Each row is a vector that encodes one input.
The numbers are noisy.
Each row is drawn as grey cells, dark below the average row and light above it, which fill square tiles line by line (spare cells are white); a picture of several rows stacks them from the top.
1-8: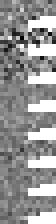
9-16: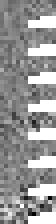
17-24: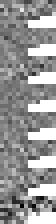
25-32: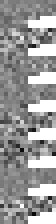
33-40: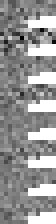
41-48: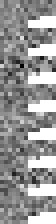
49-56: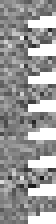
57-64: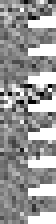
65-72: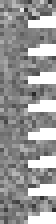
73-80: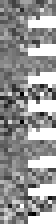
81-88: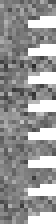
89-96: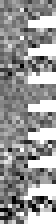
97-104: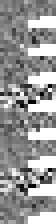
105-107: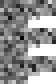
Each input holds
a point on each of two 10-point lines.
